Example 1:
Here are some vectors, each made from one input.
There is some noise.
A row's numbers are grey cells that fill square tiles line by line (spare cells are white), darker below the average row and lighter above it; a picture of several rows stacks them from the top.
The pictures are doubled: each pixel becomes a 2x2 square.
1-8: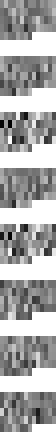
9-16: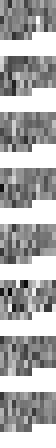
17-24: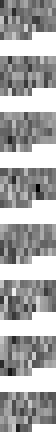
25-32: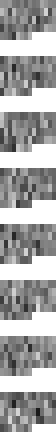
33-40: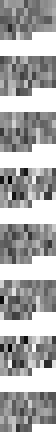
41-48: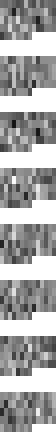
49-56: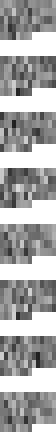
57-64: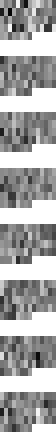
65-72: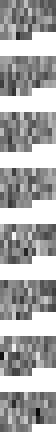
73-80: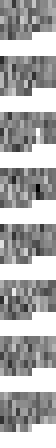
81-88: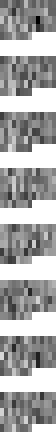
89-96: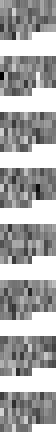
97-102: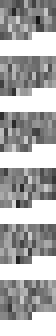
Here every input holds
a list of up to two points on a 10-point line.
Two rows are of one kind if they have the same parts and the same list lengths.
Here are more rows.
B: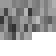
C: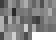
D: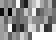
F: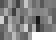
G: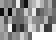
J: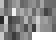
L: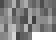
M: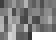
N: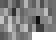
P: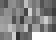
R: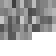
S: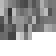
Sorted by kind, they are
B, J, R, S
C, F, L, M, N, P
D, G

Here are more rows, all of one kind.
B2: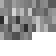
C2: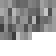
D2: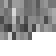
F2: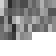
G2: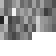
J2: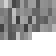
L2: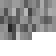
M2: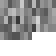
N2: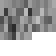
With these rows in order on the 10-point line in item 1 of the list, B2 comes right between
G2 and M2.
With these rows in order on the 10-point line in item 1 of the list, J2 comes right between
C2 and N2.
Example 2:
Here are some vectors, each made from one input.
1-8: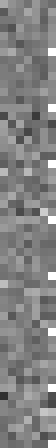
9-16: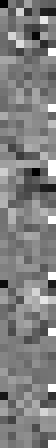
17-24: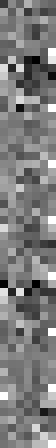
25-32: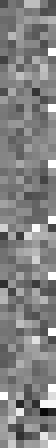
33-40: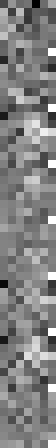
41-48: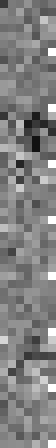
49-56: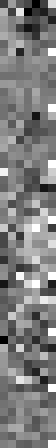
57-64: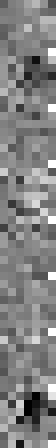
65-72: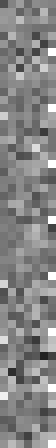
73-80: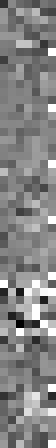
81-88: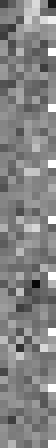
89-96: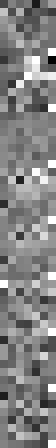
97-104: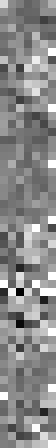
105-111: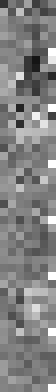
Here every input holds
a node of a 10-node tree, together with either a fixed value, or four true/false values.
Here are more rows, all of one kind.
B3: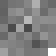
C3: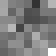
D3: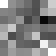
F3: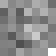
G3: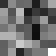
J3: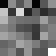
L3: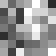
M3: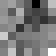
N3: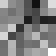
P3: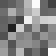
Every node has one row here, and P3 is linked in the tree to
N3.
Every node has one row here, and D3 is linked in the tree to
J3 and N3.
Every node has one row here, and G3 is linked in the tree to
B3 and N3.
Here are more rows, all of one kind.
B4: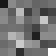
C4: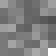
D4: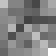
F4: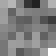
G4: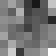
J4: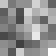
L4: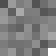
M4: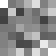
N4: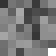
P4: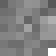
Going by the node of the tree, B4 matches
C4 and G4.
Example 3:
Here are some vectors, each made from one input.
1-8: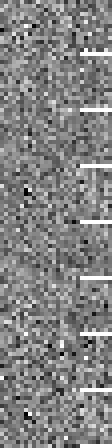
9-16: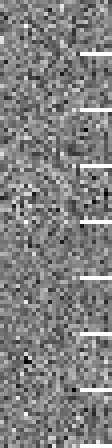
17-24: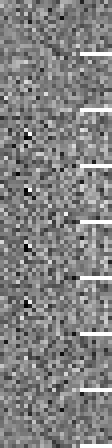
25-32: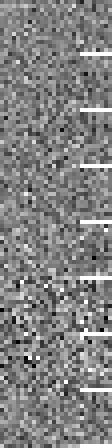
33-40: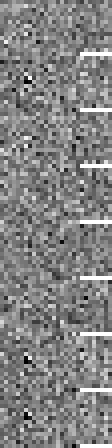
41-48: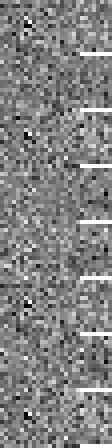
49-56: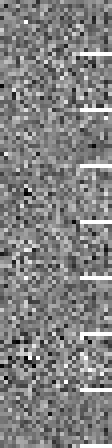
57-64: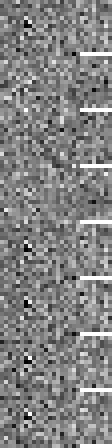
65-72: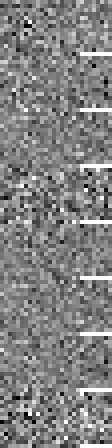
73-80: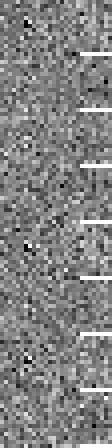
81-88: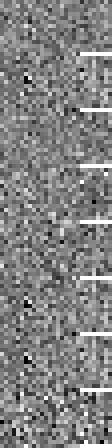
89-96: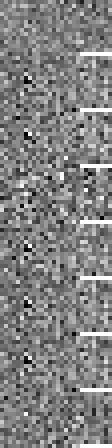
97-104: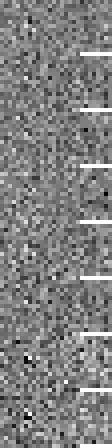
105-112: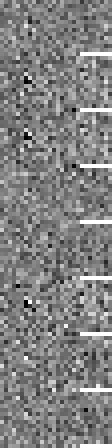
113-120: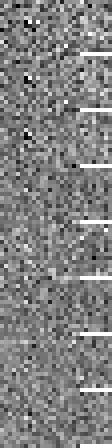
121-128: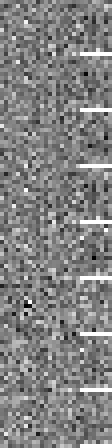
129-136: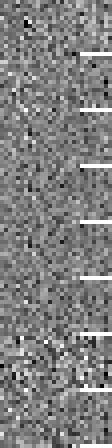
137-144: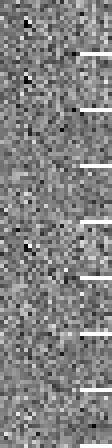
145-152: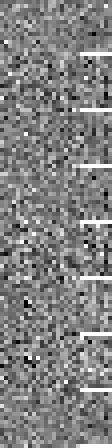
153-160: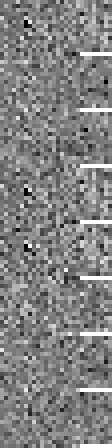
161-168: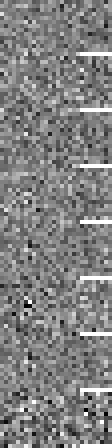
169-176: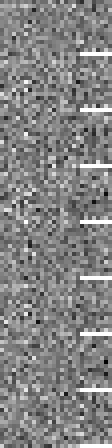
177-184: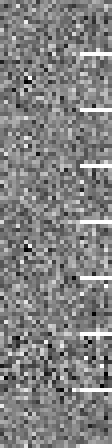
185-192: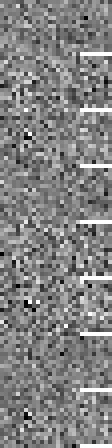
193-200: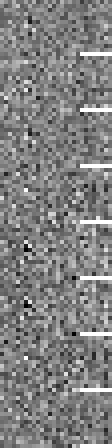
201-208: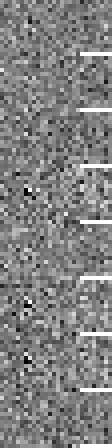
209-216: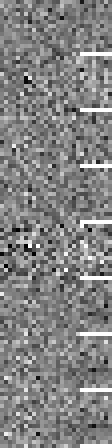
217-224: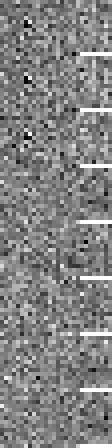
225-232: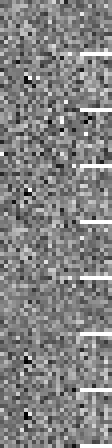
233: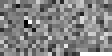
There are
2 kinds of row.
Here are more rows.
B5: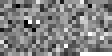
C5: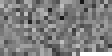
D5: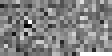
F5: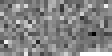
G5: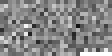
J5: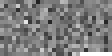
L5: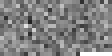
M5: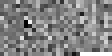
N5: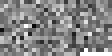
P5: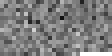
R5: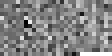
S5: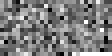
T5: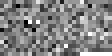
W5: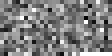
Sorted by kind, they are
B5, D5, M5, R5, T5
C5, F5, G5, J5, L5, N5, P5, S5, W5

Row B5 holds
a point on a 6-point line.
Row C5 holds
a point on a 6-point line and three true/false values.
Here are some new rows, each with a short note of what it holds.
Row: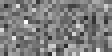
a point on a 6-point line and three true/false values
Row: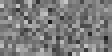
a point on a 6-point line and three true/false values
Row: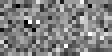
a point on a 6-point line
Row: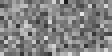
a point on a 6-point line and three true/false values
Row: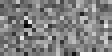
a point on a 6-point line
